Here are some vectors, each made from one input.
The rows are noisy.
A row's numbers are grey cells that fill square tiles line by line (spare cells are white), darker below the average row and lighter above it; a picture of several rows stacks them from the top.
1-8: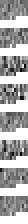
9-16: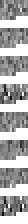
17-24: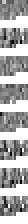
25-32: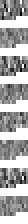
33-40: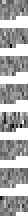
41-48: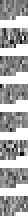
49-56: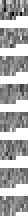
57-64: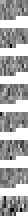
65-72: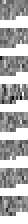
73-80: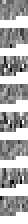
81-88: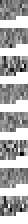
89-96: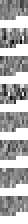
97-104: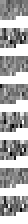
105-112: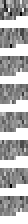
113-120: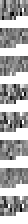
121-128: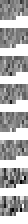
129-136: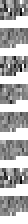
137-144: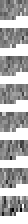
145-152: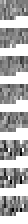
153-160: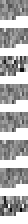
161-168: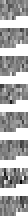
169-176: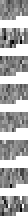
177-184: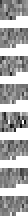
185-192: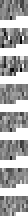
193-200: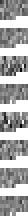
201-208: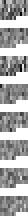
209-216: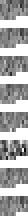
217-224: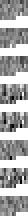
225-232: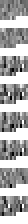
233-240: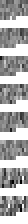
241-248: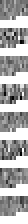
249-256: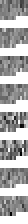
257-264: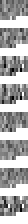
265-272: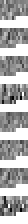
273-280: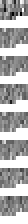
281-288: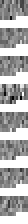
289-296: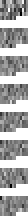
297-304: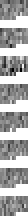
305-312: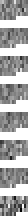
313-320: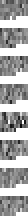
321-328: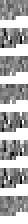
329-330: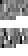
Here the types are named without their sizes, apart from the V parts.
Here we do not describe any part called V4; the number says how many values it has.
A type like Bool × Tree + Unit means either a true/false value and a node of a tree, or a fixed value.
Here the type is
Bool × Label + Unit + V4 × V4.
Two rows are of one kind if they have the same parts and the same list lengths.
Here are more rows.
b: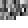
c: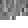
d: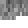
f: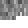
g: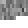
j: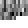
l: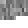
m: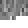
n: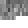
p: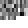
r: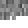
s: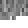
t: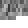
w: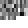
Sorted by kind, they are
b, j
c, d, f, g, l, m, n, r, s, t
p, w

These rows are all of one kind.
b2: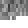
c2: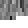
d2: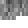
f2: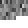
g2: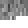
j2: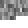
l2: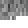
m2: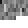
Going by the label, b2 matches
g2 and l2.
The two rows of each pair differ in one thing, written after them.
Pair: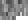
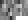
the true/false value
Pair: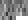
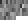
the label
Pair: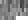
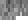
the label
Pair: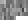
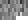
the label
